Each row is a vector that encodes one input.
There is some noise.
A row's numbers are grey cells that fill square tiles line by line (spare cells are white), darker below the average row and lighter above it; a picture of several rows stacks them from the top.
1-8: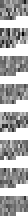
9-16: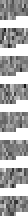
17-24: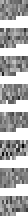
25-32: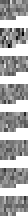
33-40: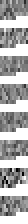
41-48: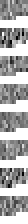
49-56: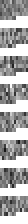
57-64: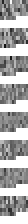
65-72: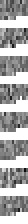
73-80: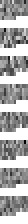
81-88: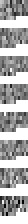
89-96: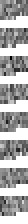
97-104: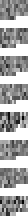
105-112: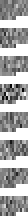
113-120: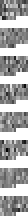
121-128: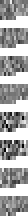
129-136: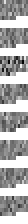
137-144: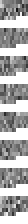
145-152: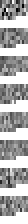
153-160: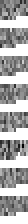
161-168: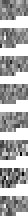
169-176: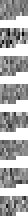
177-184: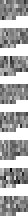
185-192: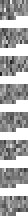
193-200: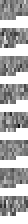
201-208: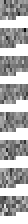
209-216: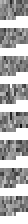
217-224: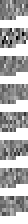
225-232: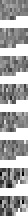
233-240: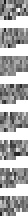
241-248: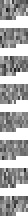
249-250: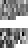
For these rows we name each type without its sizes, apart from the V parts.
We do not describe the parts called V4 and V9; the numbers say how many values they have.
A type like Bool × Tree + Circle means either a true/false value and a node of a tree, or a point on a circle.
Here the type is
((Bool × Bool × Bool + Unit) × (Line + V9) + V4) × Line.
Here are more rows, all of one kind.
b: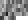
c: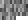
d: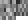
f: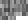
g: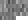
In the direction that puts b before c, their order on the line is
f, g, b, c, d.
